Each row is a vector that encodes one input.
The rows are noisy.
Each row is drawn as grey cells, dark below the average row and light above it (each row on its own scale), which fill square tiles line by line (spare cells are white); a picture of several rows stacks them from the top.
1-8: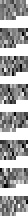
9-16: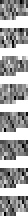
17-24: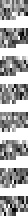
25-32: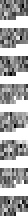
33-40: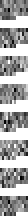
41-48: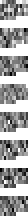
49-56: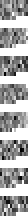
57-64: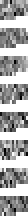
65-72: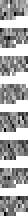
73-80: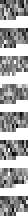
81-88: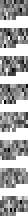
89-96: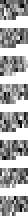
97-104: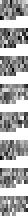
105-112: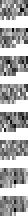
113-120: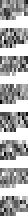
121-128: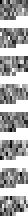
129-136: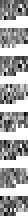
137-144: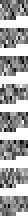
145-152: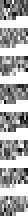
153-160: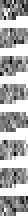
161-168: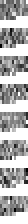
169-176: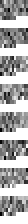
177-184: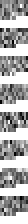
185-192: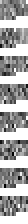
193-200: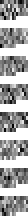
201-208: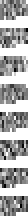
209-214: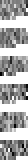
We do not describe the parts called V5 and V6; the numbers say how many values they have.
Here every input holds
a true/false value and a value of V6, together with either a point on an 8-point line, or a value of V5.
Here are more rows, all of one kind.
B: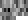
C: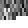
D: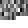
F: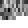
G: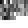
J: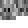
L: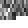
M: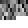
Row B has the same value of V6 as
D and J.
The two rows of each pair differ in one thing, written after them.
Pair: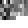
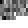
the value of V6
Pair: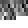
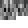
the place on the 8-point line
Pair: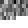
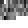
the true/false value
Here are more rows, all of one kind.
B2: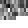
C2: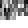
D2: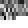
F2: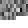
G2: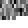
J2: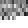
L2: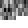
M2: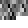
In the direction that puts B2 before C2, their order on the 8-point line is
M2, B2, D2, F2, G2, L2, C2, J2.
